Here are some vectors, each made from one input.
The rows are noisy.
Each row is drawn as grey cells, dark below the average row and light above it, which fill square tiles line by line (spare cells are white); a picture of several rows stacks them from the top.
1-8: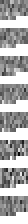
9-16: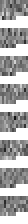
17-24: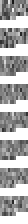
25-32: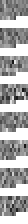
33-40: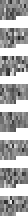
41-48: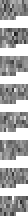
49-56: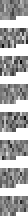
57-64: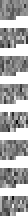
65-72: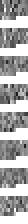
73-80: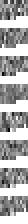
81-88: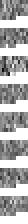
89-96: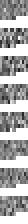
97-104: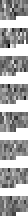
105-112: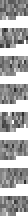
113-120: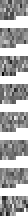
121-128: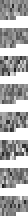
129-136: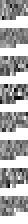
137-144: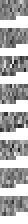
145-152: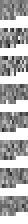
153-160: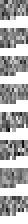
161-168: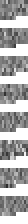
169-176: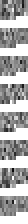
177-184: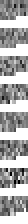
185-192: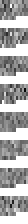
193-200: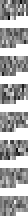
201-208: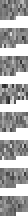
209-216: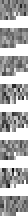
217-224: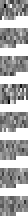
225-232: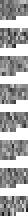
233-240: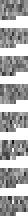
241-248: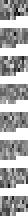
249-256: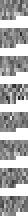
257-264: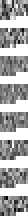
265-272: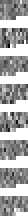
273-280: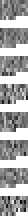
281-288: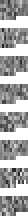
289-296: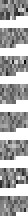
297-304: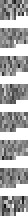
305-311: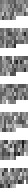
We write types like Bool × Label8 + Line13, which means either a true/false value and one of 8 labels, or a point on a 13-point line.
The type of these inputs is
(Bool × Bool × Bool + Unit) × Circle10 × Circle10 + Label11.
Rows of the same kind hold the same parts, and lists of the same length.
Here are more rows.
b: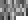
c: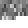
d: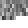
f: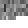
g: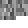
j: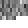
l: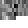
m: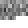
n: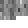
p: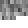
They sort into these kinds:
b
c, j, l, n, p
d, f, g, m

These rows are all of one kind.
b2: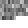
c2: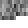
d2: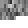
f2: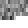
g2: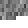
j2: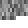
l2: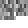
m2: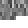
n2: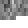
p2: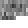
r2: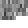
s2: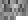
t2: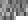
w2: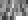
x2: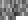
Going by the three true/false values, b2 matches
g2, l2, n2 and s2.
